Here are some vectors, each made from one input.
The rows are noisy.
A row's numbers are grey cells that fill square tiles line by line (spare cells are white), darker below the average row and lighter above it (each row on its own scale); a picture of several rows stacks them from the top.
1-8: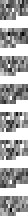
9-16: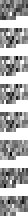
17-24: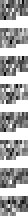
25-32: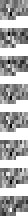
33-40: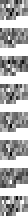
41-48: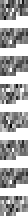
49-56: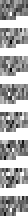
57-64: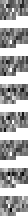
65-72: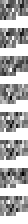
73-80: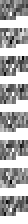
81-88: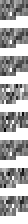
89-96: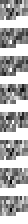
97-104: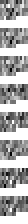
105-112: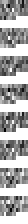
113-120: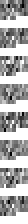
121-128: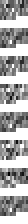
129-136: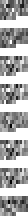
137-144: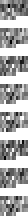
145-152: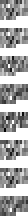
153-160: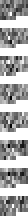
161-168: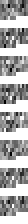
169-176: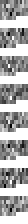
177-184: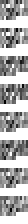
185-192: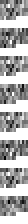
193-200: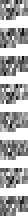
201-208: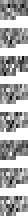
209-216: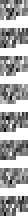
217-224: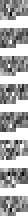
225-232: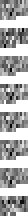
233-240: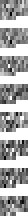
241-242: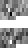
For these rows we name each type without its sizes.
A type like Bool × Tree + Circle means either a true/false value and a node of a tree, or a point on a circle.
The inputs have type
Line.
